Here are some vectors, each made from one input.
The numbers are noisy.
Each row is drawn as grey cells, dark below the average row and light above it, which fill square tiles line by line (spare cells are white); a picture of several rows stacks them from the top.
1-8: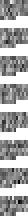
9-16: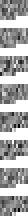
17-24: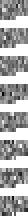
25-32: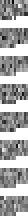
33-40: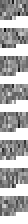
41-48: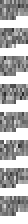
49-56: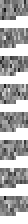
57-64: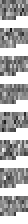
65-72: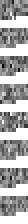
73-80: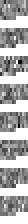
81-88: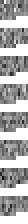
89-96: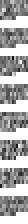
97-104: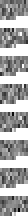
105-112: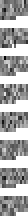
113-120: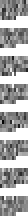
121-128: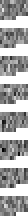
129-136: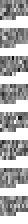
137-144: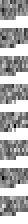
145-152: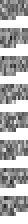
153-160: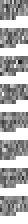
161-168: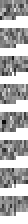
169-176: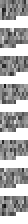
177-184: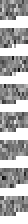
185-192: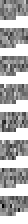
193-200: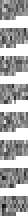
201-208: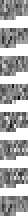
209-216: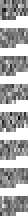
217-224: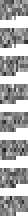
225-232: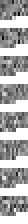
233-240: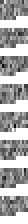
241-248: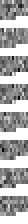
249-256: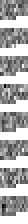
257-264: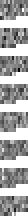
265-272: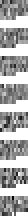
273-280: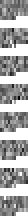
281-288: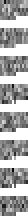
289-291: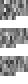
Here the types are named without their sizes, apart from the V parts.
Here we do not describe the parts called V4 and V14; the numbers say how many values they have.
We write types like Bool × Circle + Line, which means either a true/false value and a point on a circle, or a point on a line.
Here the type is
Bool × V14 + (Tree + Unit) × V4.
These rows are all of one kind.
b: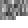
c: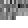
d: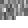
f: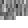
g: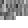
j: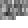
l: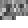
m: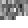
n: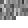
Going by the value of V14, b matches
f, g and j.
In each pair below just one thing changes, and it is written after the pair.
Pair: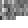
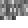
the value of V14
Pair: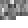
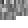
the true/false value
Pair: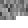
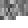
the true/false value
